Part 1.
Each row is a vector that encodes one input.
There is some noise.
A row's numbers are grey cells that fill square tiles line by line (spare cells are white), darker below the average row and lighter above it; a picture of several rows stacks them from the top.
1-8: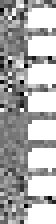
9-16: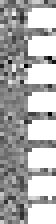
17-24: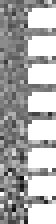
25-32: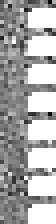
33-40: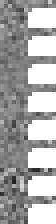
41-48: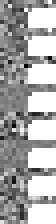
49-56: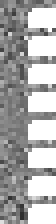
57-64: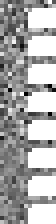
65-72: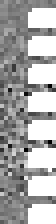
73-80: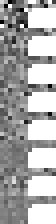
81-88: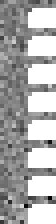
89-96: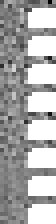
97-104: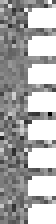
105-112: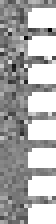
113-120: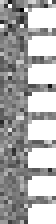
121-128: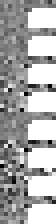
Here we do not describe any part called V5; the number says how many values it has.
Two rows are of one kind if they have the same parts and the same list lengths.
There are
3 kinds of row.
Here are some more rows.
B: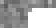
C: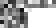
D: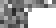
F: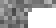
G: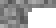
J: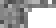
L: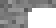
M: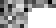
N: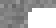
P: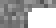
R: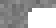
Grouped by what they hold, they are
B, J, L, P
C, M
D, F, G, N, R

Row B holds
one of 9 labels and a value of V5.
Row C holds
a fixed value.
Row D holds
three true/false values and a value of V5.
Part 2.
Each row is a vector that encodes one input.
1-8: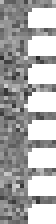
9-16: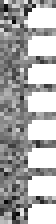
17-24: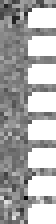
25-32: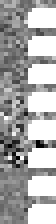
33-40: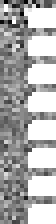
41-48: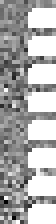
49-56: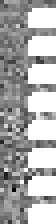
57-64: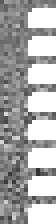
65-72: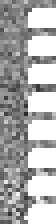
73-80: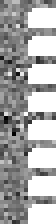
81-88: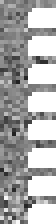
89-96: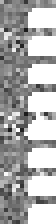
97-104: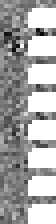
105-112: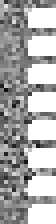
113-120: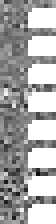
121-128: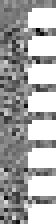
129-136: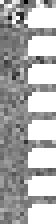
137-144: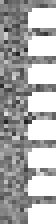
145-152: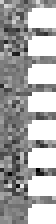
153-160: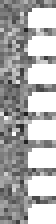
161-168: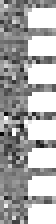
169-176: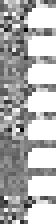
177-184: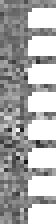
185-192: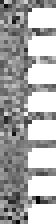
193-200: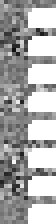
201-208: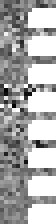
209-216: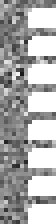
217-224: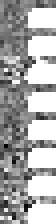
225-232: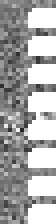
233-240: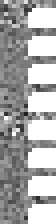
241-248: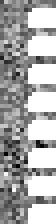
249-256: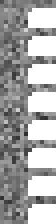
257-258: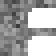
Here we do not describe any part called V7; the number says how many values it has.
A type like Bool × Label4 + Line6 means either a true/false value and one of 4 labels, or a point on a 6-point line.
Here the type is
(Circle8 + V7) × Line13.
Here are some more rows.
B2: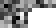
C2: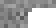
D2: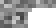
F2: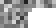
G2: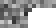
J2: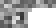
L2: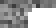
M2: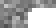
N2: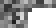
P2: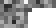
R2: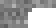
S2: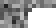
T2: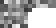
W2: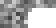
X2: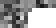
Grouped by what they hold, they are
B2, C2, F2, G2, P2
D2, J2, L2, M2, N2, R2, S2, T2, W2, X2

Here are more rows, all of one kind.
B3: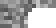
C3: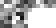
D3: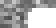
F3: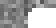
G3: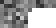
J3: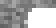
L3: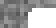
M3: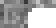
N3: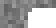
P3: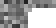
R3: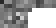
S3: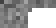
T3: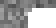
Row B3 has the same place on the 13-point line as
C3, D3, J3 and N3.
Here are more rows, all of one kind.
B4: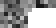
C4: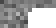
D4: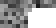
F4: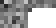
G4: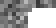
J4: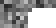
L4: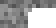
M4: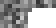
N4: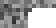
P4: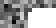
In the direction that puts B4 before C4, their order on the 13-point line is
N4, P4, M4, B4, G4, D4, J4, L4, F4, C4.
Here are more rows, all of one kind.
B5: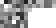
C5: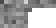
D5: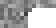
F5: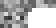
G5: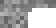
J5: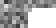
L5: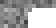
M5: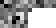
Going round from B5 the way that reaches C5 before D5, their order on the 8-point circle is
B5, F5, C5, J5, D5, G5, M5, L5.
